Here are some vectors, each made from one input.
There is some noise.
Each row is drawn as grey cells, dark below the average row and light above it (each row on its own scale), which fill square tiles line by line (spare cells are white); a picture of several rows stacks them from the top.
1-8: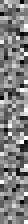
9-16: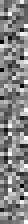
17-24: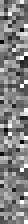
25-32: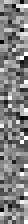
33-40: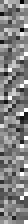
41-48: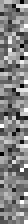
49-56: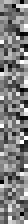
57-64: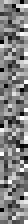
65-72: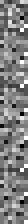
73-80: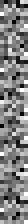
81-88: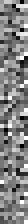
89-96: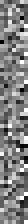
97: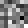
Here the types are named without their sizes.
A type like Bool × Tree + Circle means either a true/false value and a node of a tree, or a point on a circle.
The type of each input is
Circle + Label.
